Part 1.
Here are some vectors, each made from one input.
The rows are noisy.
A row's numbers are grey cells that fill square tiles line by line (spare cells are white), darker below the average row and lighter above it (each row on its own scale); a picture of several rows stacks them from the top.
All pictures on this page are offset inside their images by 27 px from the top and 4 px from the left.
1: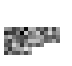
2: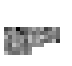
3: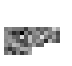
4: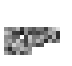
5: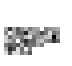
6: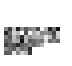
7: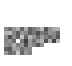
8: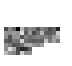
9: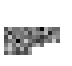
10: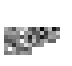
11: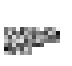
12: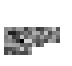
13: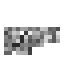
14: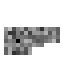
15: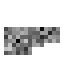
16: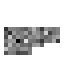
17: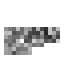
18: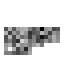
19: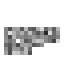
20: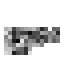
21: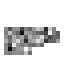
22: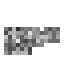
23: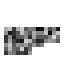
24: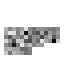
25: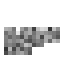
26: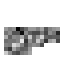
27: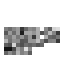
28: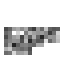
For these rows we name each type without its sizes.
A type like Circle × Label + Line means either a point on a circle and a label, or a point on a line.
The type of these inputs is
Label.
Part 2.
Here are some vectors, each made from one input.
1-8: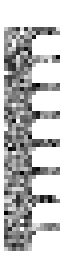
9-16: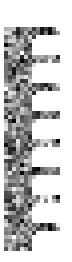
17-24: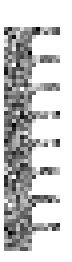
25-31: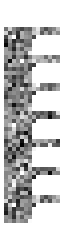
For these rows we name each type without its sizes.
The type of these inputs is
Bool × Bool × Bool.
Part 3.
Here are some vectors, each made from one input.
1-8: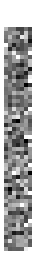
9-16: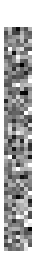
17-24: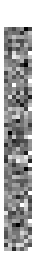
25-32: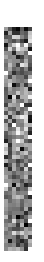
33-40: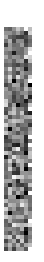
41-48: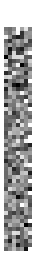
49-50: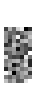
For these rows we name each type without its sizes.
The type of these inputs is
Line.
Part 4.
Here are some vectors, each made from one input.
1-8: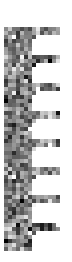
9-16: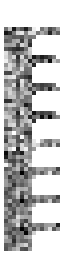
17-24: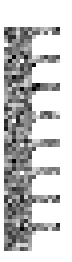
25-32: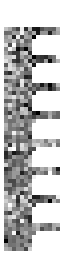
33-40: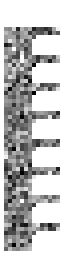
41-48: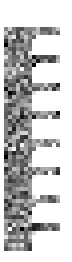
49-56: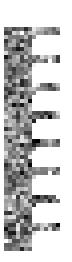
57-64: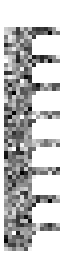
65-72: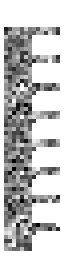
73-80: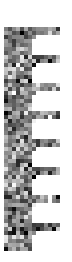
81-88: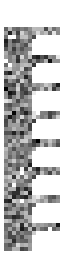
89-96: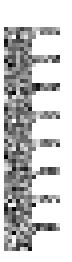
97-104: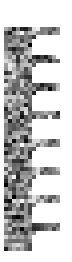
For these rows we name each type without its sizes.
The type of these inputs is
Bool × Bool × Bool.
